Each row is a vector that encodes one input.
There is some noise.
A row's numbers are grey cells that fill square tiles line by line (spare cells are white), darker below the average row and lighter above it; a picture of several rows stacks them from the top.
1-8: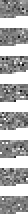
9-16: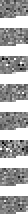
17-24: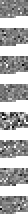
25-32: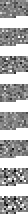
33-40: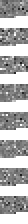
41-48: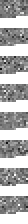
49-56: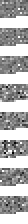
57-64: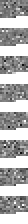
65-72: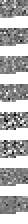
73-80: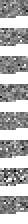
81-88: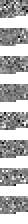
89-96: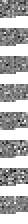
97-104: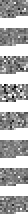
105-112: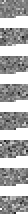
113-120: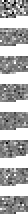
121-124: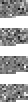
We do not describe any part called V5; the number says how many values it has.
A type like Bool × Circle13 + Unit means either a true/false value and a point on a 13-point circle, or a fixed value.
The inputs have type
List2(Bool × V5).
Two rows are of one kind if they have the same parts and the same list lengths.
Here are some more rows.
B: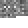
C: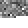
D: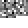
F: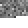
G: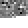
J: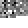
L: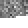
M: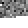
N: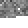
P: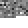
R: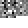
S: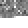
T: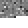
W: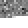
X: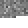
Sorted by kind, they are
B, C, L, N, P, S, T, W, X
D, J, R
F, G, M

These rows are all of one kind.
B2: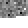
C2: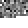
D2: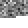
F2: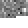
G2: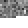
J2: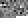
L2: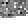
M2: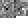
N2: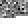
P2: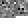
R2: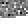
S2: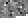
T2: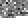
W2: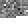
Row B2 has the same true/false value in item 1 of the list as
C2, F2, G2 and M2.
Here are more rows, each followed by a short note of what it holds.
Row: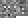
a list of two items
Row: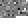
a list of one item
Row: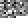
the empty list
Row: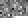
a list of two items
